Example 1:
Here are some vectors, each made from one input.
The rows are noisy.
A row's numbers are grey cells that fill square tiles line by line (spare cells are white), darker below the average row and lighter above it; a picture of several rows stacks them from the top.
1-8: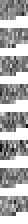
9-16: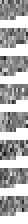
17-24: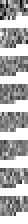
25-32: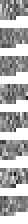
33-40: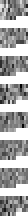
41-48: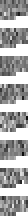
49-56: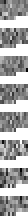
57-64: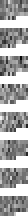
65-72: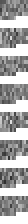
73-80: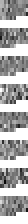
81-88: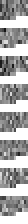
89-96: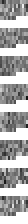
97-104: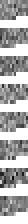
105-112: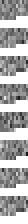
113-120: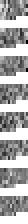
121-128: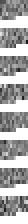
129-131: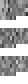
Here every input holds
a point on a 14-point circle.
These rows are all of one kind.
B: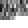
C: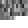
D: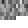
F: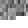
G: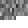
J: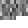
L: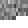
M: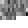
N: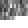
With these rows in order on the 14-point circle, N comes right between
B and C.
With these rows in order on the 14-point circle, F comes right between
C and D.
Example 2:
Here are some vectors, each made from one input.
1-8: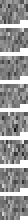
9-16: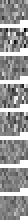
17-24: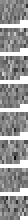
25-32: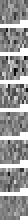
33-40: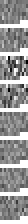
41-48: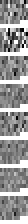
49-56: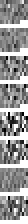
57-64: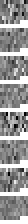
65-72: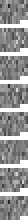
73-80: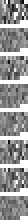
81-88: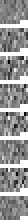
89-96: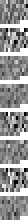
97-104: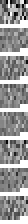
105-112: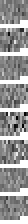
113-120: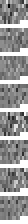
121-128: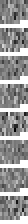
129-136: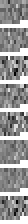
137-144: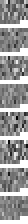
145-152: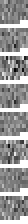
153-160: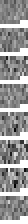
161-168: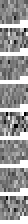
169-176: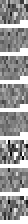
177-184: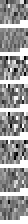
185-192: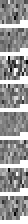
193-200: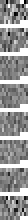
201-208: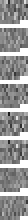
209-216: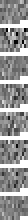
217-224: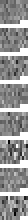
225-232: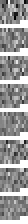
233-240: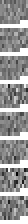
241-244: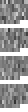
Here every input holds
a point on a 19-point circle.
